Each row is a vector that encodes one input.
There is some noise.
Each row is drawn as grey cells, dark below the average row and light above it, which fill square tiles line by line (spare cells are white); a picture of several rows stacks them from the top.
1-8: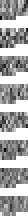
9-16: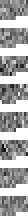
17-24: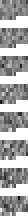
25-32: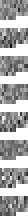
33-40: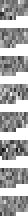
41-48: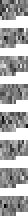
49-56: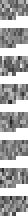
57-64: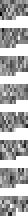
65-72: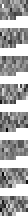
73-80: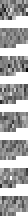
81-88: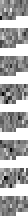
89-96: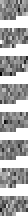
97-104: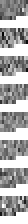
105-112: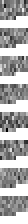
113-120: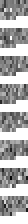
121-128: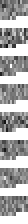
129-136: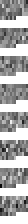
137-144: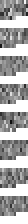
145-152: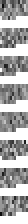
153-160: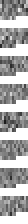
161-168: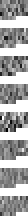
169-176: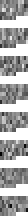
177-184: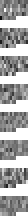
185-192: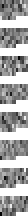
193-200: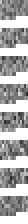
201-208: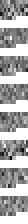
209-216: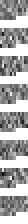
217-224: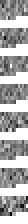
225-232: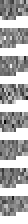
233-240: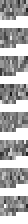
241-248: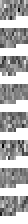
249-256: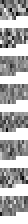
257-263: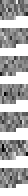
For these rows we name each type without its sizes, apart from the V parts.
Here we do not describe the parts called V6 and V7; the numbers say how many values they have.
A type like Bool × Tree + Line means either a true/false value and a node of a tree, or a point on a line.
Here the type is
Bool × Label × (Tree + Unit) × V7 + V6.
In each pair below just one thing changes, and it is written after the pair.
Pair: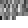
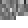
the true/false value
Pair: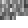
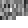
the true/false value
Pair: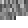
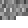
the label
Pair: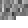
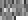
the value of V7
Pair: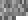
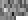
the value of V7
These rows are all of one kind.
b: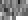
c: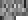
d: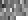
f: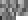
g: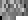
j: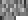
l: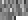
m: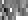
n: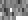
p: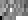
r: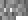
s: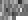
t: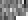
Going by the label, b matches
n and r.
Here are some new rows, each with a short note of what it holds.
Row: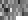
a label, a true/false value and a value of V7
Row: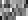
a label, a true/false value and a value of V7
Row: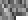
a label, a node of a tree, a true/false value and a value of V7
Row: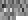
a label, a true/false value and a value of V7
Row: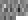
a label, a node of a tree, a true/false value and a value of V7
